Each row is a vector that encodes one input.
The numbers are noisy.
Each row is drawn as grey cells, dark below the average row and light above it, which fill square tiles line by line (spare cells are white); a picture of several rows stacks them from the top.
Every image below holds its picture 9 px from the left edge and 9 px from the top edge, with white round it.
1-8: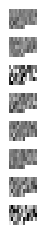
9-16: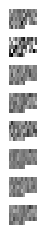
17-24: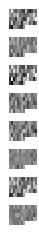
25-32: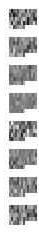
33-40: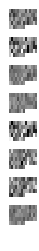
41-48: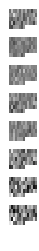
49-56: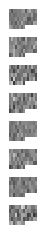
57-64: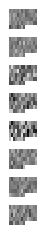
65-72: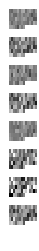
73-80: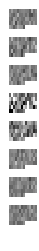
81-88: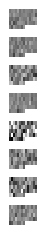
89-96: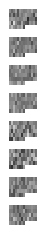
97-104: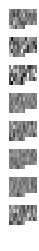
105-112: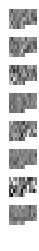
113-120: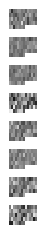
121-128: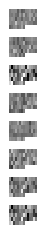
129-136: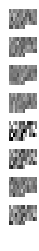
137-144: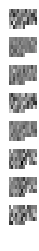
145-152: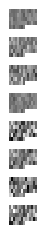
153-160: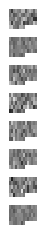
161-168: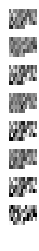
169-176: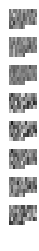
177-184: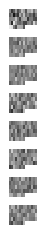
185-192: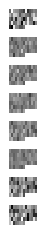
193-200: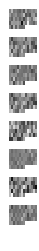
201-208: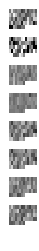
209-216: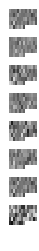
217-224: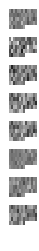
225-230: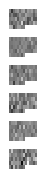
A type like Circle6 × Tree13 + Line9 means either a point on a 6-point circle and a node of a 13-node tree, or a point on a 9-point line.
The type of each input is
Bool × (Label5 + Line10).
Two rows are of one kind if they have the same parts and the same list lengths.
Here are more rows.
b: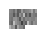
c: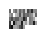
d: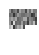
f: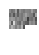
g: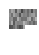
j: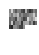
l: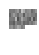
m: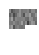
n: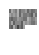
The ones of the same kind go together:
b, d, f
c, g, j, l, m, n

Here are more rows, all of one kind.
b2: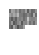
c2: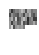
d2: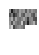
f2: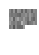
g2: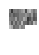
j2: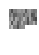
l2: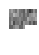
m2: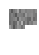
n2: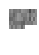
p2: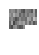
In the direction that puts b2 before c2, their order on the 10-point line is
b2, j2, f2, g2, p2, m2, d2, n2, l2, c2.
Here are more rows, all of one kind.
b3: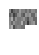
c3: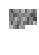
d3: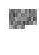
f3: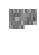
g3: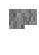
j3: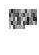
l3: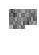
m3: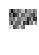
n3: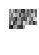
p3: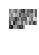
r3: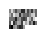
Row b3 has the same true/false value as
j3, n3, p3 and r3.
